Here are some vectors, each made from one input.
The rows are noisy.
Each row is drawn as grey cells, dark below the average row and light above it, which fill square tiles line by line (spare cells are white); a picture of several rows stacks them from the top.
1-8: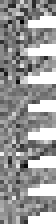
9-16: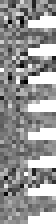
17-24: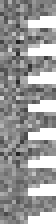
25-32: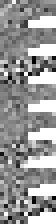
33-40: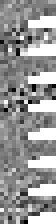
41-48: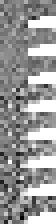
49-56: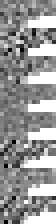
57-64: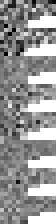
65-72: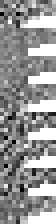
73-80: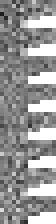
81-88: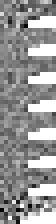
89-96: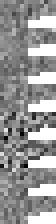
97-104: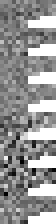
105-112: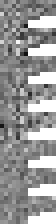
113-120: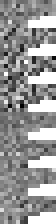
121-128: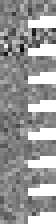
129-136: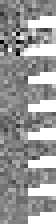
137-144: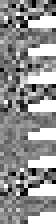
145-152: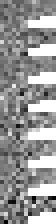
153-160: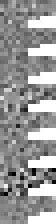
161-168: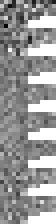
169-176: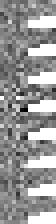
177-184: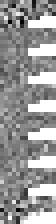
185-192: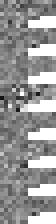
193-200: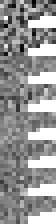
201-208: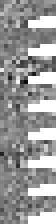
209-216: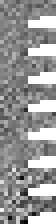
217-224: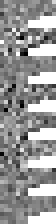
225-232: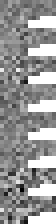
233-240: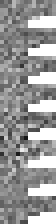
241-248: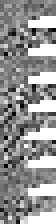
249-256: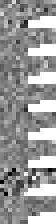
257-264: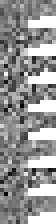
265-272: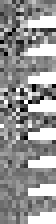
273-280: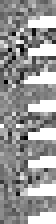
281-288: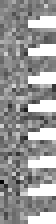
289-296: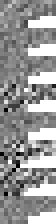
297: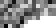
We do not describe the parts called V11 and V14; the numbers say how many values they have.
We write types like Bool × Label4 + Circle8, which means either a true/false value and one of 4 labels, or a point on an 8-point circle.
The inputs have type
(Line13 + V14) × V11 + Tree9.
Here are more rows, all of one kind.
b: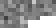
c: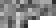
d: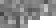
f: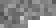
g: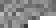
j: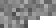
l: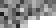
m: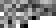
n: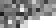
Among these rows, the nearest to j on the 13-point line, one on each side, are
d and g.
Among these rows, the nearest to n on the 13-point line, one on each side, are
g and m.
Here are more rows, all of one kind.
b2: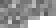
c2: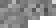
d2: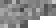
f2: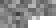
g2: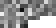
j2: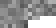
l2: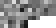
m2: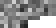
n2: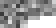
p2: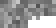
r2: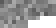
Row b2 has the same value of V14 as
f2, p2 and r2.
